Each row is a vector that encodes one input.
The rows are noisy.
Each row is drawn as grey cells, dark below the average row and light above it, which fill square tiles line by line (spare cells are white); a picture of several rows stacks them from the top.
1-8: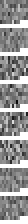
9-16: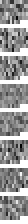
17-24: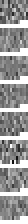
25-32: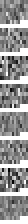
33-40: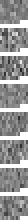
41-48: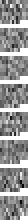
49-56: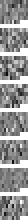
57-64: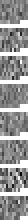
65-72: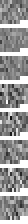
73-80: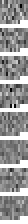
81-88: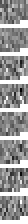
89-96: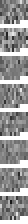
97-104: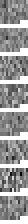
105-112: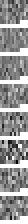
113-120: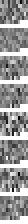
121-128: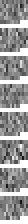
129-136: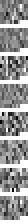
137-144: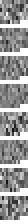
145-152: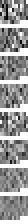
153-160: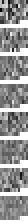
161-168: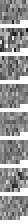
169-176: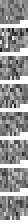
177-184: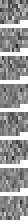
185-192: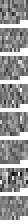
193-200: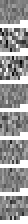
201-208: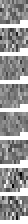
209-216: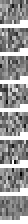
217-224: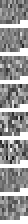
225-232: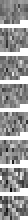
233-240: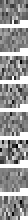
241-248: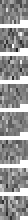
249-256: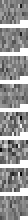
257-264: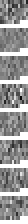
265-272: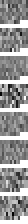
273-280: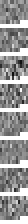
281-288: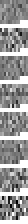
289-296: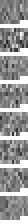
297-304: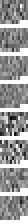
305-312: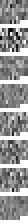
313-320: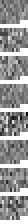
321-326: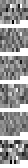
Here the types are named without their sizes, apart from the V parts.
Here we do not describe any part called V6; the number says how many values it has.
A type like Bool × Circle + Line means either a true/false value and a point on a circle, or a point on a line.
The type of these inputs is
(Bool × Bool × Bool + Unit) × V6 + Line.
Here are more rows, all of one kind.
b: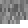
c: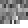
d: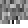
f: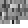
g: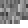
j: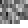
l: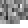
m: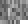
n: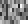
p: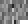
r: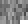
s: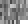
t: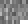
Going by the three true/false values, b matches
l and p.
